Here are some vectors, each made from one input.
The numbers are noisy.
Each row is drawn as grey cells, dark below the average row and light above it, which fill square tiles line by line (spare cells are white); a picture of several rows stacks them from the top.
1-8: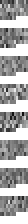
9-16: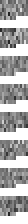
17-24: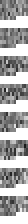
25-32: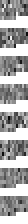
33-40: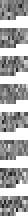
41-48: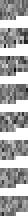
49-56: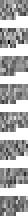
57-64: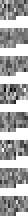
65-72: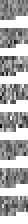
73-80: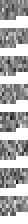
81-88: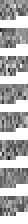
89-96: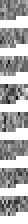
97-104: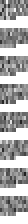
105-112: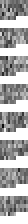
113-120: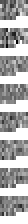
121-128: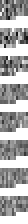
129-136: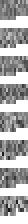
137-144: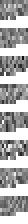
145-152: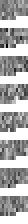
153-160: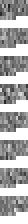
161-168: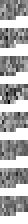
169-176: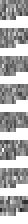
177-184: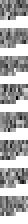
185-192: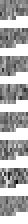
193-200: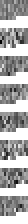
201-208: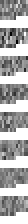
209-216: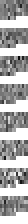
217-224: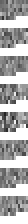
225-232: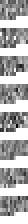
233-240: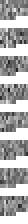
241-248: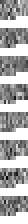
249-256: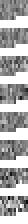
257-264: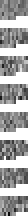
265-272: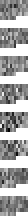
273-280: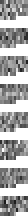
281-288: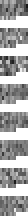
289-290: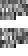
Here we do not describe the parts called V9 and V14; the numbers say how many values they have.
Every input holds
either a point on a 5-point line, or a true/false value and a value of V9, or a value of V14.
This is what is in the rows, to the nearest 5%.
About 15% of them hold a point on a 5-point line. About 45% of them hold a true/false value and a value of V9. The rest hold a value of V14.
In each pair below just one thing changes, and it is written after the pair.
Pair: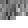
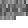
the value of V9
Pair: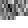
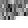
the true/false value
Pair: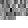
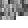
the true/false value
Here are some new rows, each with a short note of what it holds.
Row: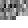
a point on a 5-point line
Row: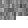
a true/false value and a value of V9
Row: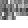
a value of V14
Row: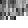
a point on a 5-point line
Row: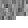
a value of V14
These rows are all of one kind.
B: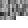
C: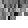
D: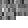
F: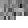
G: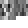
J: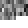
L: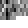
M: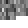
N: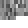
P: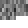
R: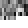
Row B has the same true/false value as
D, F, L and M.
